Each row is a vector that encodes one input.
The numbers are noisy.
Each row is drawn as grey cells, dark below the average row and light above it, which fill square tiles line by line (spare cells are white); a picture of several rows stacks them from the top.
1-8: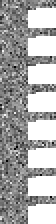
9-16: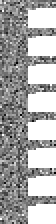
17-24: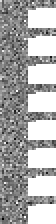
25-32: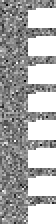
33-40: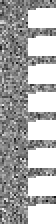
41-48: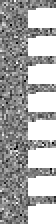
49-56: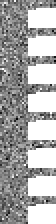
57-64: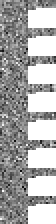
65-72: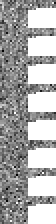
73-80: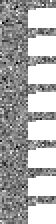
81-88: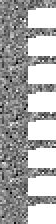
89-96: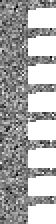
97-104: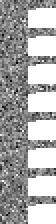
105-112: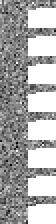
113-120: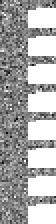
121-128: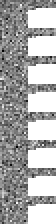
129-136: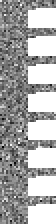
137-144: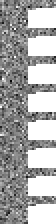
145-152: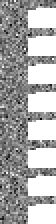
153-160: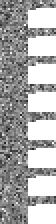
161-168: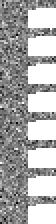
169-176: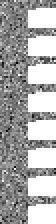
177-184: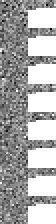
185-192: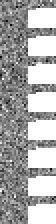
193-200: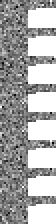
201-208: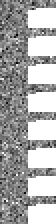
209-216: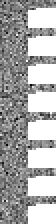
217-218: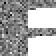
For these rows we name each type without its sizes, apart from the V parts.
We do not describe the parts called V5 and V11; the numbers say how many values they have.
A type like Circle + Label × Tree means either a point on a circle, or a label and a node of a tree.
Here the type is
Bool × Bool × Bool × Label × V5 × V11.
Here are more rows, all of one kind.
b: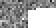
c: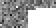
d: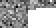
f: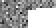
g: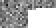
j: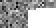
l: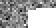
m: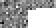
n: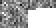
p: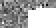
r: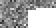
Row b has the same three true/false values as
j and l.
